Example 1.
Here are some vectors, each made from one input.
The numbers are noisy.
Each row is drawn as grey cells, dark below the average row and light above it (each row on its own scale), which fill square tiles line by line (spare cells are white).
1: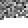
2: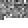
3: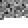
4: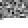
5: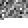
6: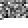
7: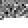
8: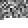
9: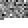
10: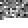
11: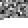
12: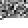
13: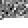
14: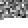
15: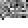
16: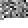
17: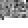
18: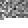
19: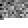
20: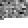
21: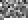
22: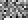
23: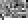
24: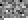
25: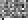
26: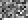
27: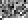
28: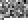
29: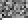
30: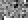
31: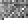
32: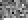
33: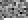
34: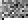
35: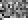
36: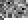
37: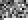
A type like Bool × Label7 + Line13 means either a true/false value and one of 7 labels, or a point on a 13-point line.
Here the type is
Tree8.
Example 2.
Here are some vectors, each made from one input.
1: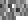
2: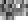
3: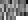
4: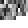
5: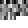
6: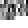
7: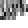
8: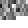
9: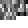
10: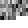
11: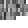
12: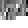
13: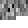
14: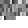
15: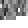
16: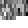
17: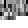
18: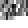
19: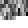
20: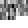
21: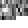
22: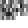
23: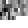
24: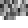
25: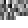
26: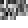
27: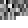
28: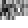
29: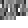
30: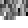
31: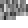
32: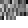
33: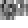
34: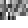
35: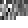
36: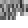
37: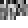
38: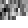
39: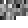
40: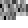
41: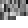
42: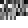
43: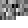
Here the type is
Bool × Bool × Bool.
